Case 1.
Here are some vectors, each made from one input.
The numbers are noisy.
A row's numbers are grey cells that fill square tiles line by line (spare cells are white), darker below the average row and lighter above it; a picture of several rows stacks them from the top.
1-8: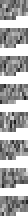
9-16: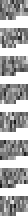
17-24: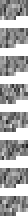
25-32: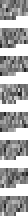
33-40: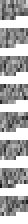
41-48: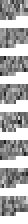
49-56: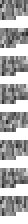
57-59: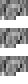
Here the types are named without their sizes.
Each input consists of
a label.
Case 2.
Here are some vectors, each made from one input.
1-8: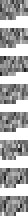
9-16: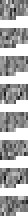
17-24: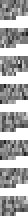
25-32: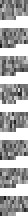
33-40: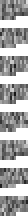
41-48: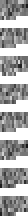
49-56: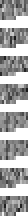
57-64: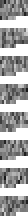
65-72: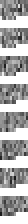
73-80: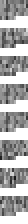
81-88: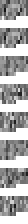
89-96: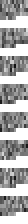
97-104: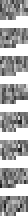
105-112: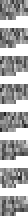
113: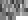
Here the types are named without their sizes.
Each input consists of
a label.
